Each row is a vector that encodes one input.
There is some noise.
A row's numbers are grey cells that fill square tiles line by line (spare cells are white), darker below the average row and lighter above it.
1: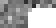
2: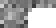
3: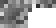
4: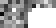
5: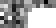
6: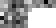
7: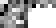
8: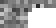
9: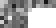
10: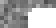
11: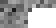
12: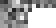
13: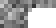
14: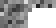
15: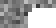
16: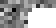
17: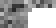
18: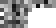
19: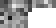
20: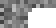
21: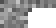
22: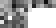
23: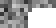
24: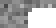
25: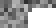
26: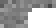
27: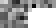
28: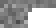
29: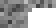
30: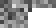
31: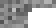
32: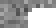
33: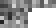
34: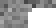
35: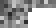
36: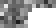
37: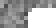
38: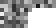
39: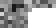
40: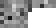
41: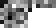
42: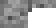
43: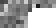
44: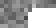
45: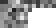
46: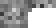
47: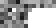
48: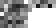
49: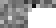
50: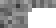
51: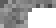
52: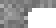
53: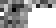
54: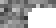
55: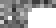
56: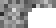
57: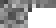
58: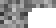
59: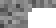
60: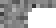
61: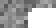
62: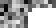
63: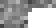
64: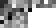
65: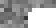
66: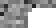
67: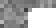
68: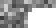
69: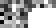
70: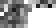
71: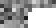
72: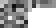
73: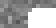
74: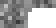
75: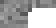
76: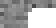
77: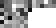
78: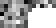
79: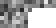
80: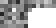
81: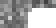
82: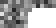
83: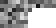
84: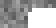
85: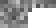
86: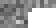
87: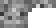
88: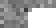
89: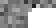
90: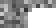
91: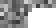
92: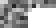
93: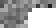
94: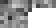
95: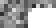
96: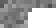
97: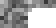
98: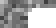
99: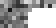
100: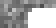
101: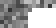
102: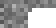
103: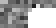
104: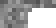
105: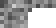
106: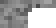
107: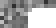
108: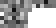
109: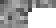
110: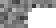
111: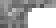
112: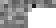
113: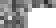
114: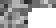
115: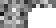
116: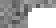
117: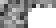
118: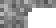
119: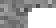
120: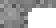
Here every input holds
either a point on a 6-point line, or a point on a 9-point line, or a node of an 11-node tree.
